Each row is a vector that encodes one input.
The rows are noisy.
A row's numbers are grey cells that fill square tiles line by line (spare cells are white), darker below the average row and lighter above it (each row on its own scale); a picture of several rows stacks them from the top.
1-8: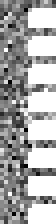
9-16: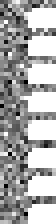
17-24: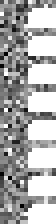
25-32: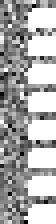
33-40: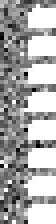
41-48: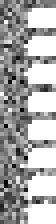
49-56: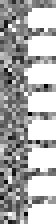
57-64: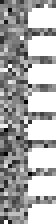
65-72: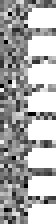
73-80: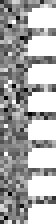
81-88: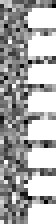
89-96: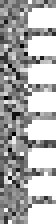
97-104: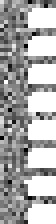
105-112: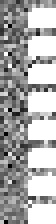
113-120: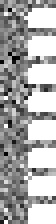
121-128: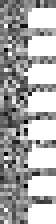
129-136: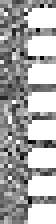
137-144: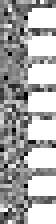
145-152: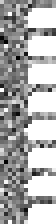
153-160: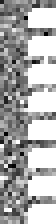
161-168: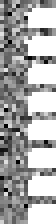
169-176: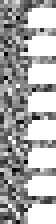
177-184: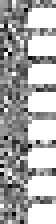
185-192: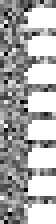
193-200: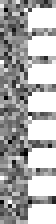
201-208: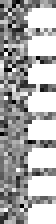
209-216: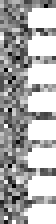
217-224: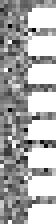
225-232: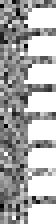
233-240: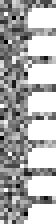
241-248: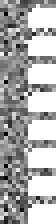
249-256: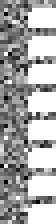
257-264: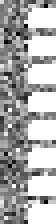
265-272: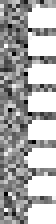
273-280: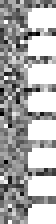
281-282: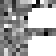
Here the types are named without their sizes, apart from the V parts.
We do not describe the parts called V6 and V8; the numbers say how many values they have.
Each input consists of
a point on a line, a true/false value and a value of V8, together with either a point on a line, or a value of V6.
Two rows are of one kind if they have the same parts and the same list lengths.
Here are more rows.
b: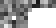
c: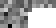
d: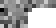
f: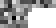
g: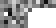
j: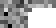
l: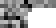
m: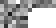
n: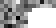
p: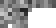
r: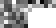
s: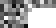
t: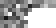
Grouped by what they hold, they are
b, c, d, j, n, p
f, g, l, m, r, s, t

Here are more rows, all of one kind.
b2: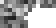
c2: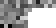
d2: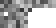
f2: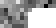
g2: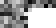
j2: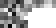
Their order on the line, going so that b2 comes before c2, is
g2, b2, f2, d2, c2, j2.
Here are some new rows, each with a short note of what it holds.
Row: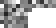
a point on each of two lines, a true/false value and a value of V8
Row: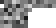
a point on each of two lines, a true/false value and a value of V8
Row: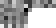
a point on each of two lines, a true/false value and a value of V8
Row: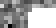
a point on each of two lines, a true/false value and a value of V8
